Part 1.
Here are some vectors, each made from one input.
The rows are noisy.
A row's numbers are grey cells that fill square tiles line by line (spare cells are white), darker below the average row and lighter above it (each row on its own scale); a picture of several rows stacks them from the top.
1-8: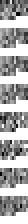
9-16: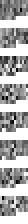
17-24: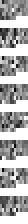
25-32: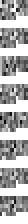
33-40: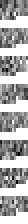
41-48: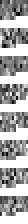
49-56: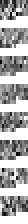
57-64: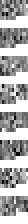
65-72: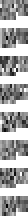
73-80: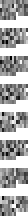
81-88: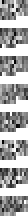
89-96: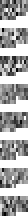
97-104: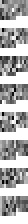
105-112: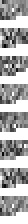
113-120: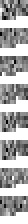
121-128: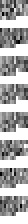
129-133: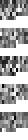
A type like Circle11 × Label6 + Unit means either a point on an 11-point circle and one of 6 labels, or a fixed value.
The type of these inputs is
Circle8 × Line10 + Line8.
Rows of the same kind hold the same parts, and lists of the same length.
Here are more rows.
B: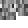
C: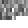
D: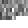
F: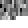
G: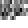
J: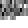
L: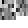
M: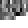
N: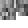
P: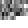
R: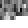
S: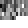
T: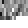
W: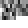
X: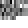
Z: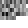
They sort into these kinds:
B, C, D, L, N, T, W
F, G, J, M, P, R, S, X, Z

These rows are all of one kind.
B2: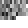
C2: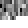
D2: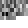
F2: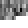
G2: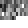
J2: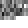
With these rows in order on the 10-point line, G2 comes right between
C2 and F2.
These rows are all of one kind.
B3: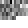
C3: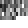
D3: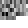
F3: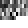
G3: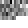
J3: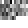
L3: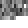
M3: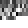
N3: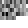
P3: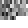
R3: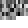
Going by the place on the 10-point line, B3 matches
D3, G3 and N3.
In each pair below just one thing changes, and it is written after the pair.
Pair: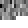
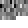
the place on the 10-point line
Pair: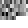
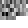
the place on the 10-point line
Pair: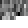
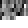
the place on the 10-point line
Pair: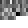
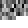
the place on the 10-point line
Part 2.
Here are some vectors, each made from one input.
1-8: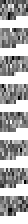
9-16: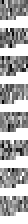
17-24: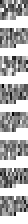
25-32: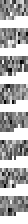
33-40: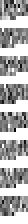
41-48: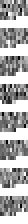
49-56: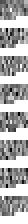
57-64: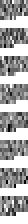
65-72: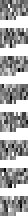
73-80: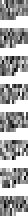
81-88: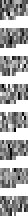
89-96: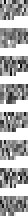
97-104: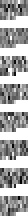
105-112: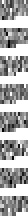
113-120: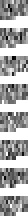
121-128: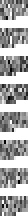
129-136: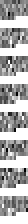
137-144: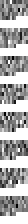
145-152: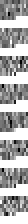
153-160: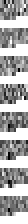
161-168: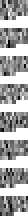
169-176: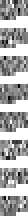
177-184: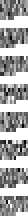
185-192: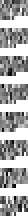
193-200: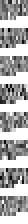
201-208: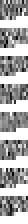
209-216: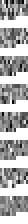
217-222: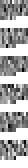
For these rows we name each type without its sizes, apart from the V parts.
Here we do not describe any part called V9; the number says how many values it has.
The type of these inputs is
Circle × (Line + V9).
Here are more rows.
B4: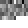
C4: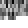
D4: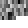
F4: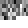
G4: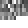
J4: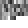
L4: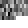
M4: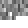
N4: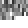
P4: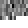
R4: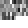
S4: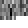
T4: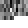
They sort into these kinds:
B4, C4, F4, G4, J4, M4, N4, P4, T4
D4, L4, R4, S4

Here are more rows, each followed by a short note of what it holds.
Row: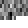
a point on a circle and a point on a line
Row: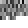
a point on a circle and a value of V9
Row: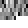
a point on a circle and a point on a line
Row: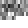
a point on a circle and a value of V9
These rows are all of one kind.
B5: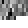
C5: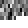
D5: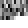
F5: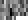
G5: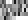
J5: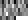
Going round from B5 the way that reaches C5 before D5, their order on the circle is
B5, F5, C5, D5, G5, J5.
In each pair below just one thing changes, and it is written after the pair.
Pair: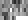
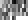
the value of V9
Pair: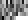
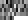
the value of V9
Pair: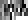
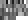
the value of V9
